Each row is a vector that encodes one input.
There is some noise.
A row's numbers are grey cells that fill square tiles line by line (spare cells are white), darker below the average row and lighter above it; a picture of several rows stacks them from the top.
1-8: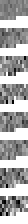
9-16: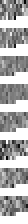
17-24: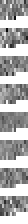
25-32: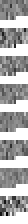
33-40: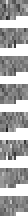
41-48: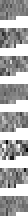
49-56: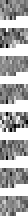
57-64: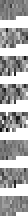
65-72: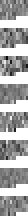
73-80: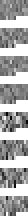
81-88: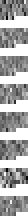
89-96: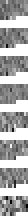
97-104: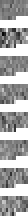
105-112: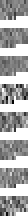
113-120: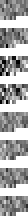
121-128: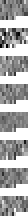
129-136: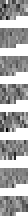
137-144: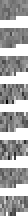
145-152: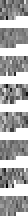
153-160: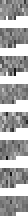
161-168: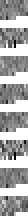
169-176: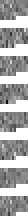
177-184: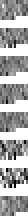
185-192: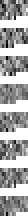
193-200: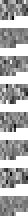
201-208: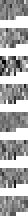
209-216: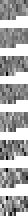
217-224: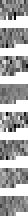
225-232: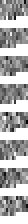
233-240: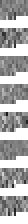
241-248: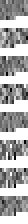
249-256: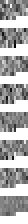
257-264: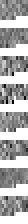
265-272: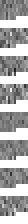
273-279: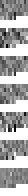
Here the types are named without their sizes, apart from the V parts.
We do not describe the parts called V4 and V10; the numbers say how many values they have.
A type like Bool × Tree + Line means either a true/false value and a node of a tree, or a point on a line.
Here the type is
(Label × V10 + Line) × (Line + List(V4)) × Tree.
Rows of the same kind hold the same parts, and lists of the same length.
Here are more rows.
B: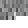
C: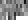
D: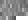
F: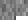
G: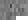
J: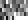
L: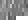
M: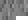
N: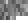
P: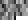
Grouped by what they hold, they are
B
C, L
D
F
G, N
J
M
P

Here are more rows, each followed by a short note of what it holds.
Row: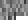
a label, a node of a tree and a value of V10, together with the empty list
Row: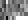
a label, a node of a tree and a value of V10, together with a list of one item
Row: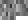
a label, a point on a line, a node of a tree and a value of V10
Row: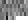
a label, a point on a line, a node of a tree and a value of V10
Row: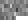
a point on a line and a node of a tree, together with a list of two items
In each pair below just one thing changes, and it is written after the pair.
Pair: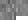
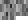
the value of V4 in item 1 of the list
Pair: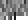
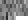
the value of V4 in item 2 of the list
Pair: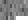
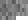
the node of the tree
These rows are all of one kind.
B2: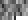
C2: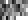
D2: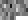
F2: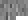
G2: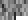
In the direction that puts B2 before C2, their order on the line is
F2, B2, C2, G2, D2.
